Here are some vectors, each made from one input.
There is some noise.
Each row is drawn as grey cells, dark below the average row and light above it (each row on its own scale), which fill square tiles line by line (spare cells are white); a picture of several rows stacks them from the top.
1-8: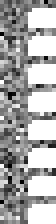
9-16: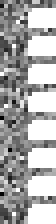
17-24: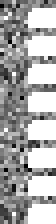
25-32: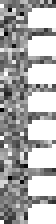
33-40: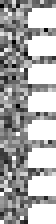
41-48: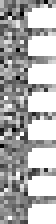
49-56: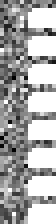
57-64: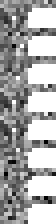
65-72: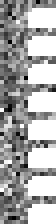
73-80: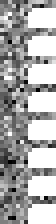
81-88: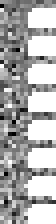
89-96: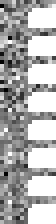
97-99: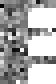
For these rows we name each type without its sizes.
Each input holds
either a point on a circle, a label and a true/false value, or a fixed value.
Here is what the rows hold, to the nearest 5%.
About 90% of them hold a point on a circle, a label and a true/false value. The rest hold a fixed value.
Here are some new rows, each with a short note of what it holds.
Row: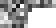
a point on a circle, a label and a true/false value
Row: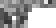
a fixed value
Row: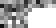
a point on a circle, a label and a true/false value
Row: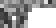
a fixed value
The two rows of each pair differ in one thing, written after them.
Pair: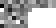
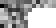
the place on the circle
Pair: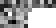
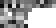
the true/false value
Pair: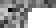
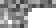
the label
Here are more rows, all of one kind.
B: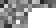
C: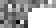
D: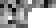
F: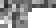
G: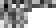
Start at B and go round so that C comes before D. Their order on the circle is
B, G, C, F, D.
